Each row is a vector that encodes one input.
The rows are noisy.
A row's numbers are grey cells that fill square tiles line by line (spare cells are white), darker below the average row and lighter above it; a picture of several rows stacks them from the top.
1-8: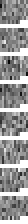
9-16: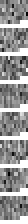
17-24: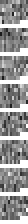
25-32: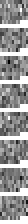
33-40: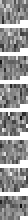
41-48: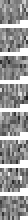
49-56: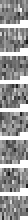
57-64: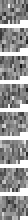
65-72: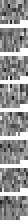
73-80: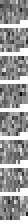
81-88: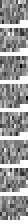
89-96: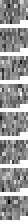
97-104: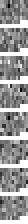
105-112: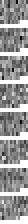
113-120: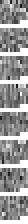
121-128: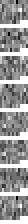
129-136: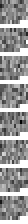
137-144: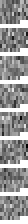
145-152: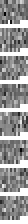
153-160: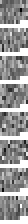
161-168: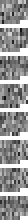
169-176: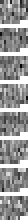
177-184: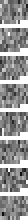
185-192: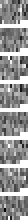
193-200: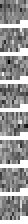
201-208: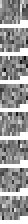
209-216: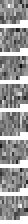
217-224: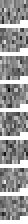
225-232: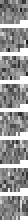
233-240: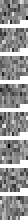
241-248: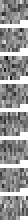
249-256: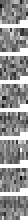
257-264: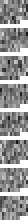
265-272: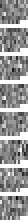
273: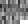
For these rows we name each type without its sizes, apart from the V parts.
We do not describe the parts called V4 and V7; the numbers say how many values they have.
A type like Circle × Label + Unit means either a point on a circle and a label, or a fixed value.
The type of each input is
(Bool × Bool × Bool × Bool + (Tree + Unit) × V4) × (Tree + V7).
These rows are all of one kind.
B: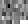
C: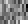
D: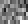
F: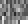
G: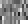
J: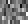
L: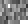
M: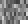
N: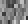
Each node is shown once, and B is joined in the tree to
F, G and J.
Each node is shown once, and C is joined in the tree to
D.
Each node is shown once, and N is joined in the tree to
L and M.
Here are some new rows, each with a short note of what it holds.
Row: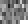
a node of a tree and four true/false values
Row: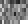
a node of a tree and four true/false values
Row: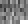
a node of a tree and a value of V4
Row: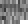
a node of a tree and a value of V4
